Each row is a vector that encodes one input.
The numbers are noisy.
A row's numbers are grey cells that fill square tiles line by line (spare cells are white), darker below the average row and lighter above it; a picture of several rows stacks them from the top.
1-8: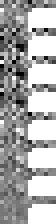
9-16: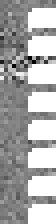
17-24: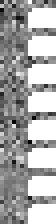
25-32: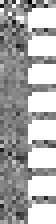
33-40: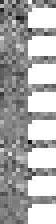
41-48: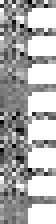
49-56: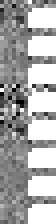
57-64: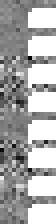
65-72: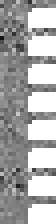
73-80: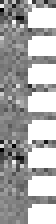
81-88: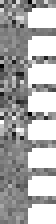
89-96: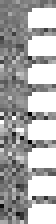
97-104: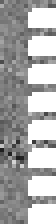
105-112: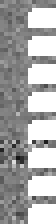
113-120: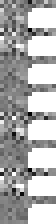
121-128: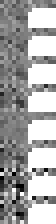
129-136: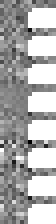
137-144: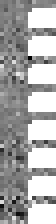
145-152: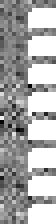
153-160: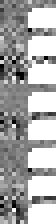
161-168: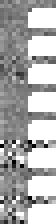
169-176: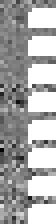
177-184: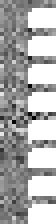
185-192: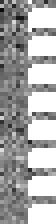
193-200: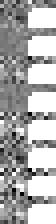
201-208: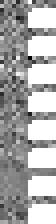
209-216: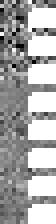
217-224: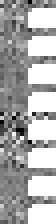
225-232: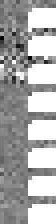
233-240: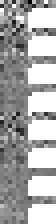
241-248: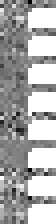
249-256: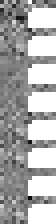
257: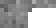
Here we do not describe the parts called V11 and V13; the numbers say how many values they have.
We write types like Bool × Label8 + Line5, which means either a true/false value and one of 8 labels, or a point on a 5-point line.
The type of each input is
Bool × Label6 × V11 × V13 + Unit.
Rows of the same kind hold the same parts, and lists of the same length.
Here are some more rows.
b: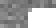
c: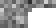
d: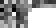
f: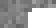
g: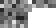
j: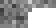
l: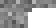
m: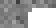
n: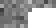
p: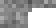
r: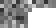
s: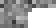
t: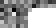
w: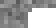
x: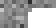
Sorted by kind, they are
b, c, f, g, j, l, m, n, p, r, s, w, x
d, t

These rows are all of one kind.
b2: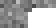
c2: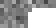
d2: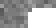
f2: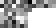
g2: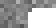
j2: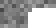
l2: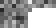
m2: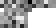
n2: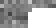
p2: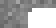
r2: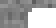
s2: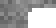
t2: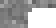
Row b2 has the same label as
m2, r2 and t2.
